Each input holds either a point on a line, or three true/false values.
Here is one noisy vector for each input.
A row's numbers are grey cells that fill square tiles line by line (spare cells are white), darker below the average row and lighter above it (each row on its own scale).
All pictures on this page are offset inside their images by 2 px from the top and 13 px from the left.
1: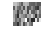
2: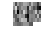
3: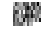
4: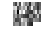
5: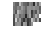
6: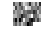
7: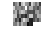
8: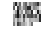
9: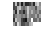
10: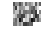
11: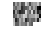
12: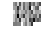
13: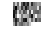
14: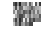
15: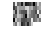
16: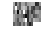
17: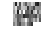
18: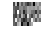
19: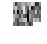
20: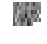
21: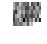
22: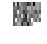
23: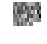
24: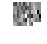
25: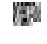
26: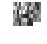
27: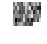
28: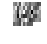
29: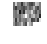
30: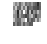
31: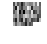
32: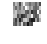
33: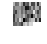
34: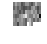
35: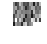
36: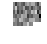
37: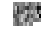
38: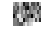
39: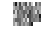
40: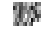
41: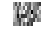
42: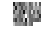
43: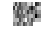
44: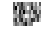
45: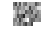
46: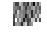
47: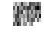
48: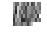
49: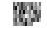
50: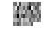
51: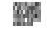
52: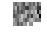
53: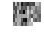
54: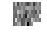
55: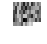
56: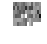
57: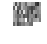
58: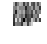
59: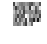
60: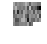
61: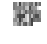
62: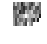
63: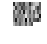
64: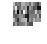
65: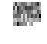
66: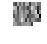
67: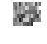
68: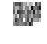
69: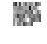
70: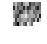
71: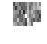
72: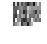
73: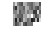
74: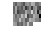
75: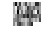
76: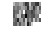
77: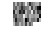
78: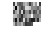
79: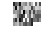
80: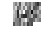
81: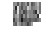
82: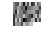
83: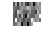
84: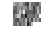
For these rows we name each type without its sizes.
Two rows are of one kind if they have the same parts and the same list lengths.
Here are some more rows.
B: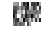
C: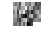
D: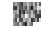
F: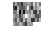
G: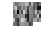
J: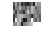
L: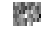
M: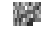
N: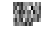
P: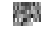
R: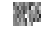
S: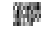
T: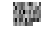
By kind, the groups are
B, J, P
C, D, F, G, L, M, N, R, S, T

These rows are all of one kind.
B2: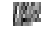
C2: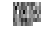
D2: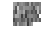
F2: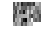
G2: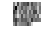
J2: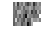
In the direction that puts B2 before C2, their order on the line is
G2, D2, B2, C2, J2, F2.
